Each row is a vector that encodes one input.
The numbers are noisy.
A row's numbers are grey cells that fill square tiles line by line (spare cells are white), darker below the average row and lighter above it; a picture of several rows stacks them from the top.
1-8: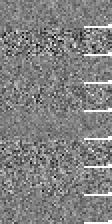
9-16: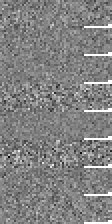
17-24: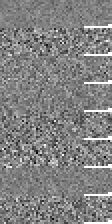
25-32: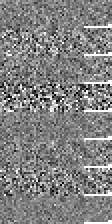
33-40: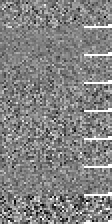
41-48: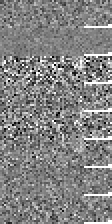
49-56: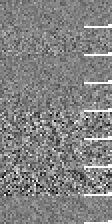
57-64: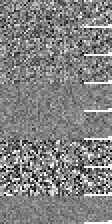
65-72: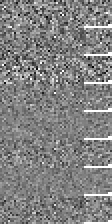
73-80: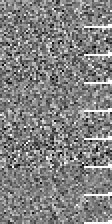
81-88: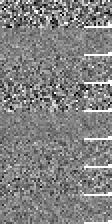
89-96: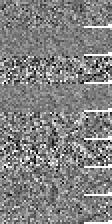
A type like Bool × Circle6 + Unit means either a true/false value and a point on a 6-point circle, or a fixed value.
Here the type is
Line10.
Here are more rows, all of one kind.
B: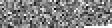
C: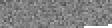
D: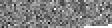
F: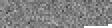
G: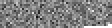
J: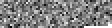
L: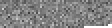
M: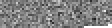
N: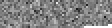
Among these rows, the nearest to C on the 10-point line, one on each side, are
D and F.
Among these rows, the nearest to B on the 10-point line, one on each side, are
F and G.
